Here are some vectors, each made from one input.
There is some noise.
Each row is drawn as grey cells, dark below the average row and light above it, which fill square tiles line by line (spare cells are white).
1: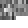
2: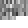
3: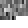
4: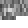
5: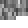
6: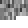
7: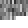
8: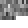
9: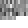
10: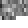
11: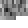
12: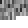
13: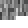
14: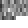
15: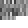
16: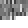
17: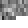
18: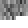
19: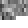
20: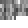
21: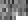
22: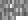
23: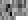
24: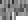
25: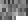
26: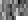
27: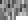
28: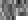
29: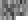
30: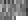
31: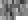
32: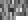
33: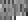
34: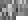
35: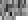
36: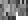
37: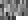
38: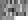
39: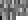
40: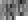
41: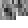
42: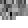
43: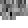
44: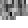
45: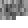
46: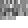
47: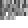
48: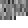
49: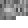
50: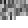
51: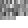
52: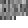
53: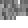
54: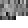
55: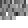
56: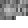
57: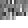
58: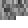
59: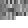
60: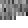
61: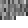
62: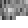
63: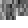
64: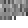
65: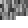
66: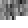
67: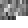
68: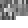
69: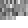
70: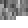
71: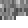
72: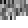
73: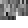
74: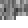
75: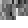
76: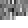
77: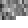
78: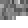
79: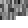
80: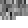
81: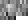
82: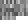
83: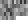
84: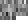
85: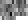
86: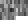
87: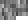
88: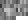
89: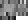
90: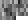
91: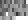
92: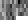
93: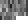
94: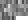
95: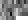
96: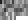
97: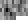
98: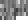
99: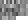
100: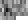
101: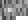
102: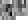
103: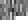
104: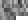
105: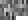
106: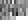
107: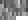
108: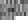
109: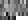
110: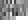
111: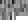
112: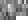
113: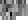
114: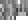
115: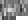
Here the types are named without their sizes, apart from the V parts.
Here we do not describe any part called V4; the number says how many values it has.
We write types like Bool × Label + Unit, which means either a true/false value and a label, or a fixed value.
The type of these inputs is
(Bool × Bool × Bool × Bool + Label) × V4.
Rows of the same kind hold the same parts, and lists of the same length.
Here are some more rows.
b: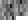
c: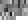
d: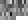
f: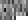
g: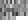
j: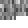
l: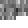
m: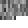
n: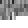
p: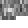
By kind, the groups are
b, f, g, j, l, m
c, d, n, p

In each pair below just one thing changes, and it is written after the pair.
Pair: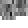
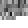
the label
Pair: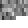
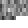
the label
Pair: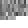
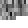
the value of V4
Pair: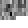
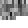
the label
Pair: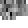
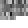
the label
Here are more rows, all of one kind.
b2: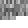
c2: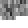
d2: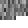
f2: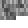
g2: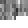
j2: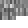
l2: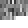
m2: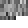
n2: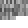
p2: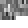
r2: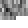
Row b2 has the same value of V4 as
j2, l2 and n2.
